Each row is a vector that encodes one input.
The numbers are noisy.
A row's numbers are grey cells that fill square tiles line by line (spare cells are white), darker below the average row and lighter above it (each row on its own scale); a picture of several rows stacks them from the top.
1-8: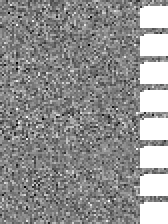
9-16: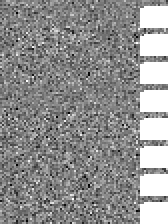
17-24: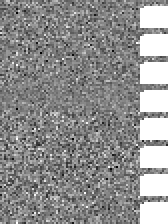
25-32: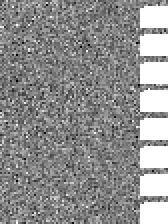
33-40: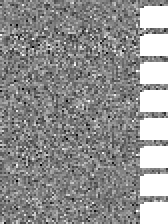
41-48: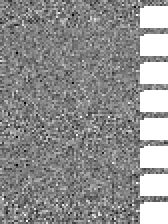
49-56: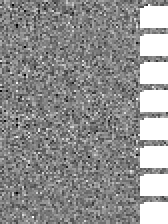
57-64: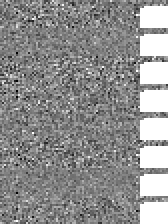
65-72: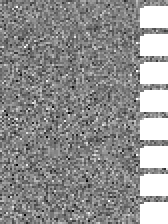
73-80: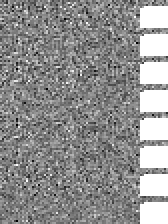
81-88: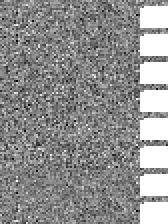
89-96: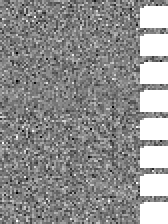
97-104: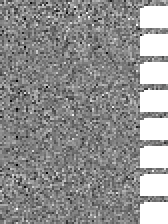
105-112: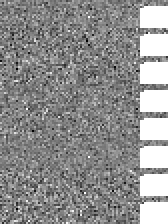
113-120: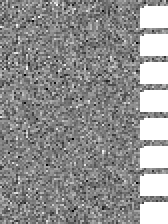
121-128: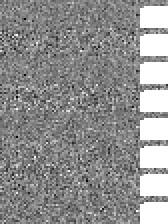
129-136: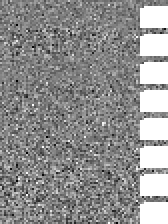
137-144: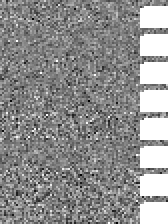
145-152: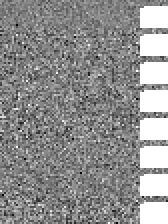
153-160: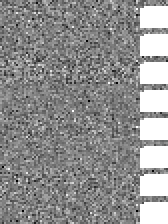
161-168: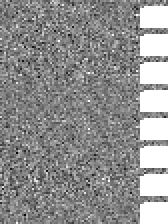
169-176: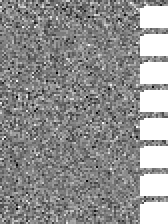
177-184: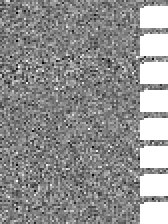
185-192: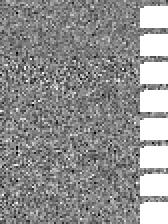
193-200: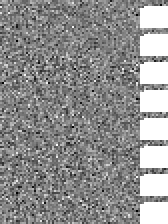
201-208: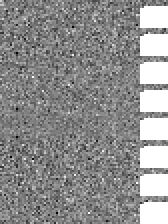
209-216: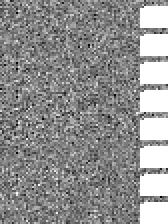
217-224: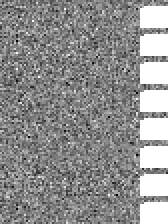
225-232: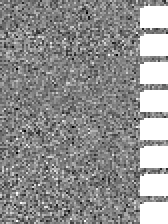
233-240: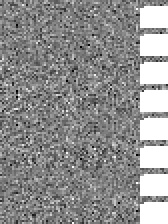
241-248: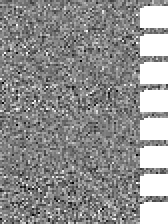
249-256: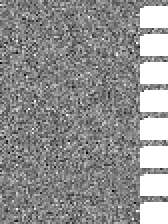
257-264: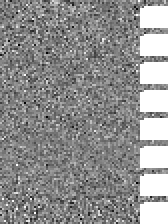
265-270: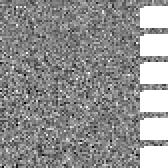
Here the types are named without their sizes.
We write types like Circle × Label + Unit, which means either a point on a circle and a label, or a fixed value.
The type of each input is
List(Line × Line).
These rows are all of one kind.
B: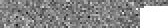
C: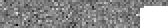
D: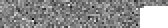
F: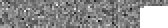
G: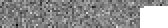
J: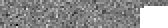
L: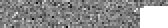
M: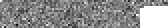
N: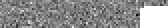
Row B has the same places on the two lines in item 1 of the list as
D and L.
